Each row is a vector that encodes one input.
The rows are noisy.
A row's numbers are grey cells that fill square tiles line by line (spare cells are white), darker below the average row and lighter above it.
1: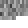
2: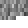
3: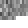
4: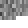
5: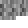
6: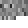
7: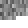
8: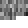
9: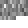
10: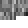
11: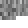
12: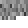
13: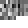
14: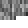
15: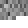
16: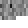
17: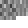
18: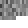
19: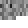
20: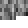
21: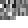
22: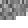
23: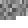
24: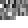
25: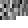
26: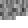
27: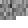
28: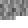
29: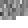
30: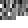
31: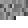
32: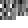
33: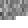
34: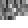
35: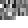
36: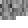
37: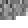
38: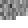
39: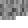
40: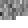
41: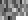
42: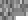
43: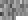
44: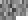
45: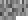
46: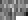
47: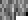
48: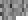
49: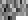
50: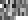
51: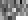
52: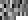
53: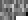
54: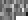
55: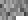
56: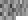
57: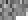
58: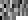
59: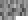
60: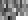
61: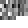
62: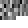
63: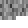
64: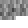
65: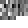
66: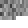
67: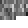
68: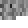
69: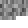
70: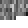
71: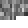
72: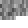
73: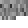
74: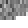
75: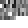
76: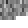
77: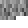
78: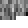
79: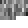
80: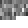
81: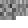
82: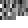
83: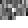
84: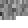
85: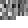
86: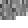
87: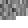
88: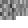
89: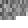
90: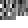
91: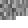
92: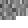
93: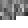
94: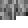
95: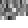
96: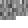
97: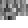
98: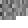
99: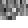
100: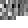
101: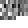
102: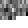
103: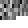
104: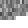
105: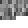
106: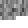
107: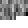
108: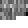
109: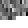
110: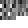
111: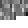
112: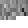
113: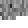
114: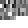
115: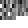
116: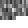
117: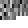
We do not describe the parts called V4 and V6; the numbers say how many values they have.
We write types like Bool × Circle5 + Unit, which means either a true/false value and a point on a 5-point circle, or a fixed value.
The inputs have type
Bool × Bool × Bool × Line5 × V6 + V4.
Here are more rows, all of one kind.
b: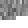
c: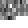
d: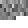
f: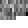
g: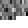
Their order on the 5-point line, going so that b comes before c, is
b, d, f, g, c.
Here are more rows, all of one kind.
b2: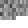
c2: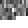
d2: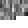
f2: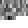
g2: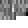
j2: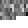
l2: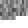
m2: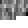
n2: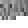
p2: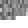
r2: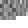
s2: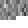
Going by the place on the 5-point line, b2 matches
l2, p2 and r2.
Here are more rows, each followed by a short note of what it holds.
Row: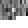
a point on a 5-point line, three true/false values and a value of V6
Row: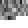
a point on a 5-point line, three true/false values and a value of V6
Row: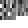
a value of V4
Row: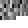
a value of V4
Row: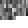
a point on a 5-point line, three true/false values and a value of V6
